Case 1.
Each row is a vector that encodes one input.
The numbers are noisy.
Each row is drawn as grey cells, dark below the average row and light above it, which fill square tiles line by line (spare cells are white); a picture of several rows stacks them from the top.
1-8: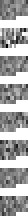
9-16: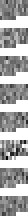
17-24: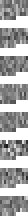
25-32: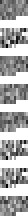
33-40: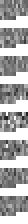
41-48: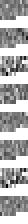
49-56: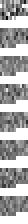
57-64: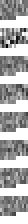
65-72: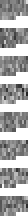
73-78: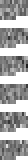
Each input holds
either a point on an 8-point circle, or a fixed value.
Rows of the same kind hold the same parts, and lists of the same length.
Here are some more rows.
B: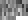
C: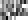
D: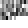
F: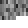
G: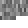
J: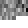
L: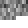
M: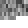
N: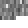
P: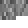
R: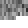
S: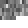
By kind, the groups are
B, F, G, J, L, M, N, P, R, S
C, D

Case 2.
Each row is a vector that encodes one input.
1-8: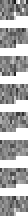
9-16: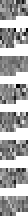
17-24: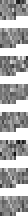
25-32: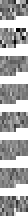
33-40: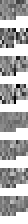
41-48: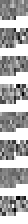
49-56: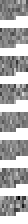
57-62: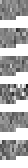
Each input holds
a node of a 12-node tree.
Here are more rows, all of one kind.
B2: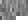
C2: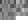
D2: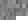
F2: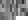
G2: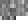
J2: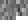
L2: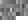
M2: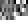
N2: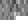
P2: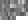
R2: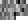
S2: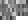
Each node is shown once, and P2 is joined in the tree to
D2 and G2.
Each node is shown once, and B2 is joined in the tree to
D2, L2, R2 and S2.
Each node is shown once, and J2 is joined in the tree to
M2.
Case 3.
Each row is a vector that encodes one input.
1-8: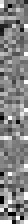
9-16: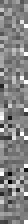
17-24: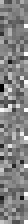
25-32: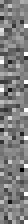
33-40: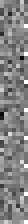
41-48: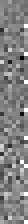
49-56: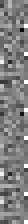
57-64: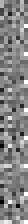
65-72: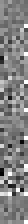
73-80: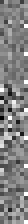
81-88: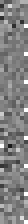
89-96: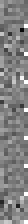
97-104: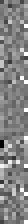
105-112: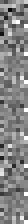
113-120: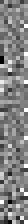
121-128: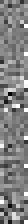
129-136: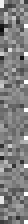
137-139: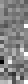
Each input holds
either a point on an 8-point circle, or a fixed value.
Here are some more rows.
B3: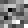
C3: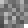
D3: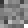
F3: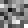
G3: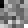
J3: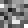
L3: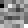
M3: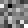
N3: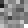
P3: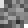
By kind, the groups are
B3, F3, J3
C3, D3, G3, L3, M3, N3, P3

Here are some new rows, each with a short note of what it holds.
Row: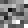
a fixed value
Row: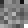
a point on an 8-point circle
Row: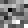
a fixed value
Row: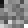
a point on an 8-point circle
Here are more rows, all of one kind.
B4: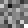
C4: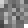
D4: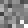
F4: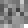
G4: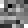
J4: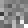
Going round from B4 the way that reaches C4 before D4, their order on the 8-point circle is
B4, G4, C4, F4, J4, D4.
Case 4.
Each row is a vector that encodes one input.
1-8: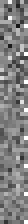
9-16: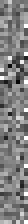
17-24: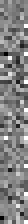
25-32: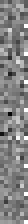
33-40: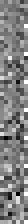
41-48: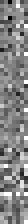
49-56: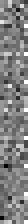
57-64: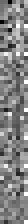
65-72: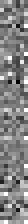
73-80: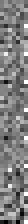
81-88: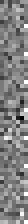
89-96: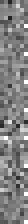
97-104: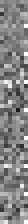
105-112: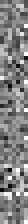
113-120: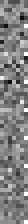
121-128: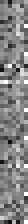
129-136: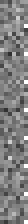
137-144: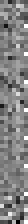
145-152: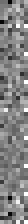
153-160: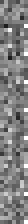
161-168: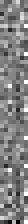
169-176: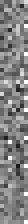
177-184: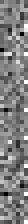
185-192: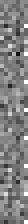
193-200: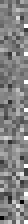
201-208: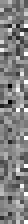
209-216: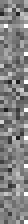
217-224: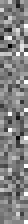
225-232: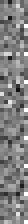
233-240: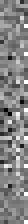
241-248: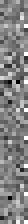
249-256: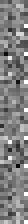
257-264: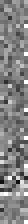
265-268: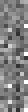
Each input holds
a point on a 10-point line.
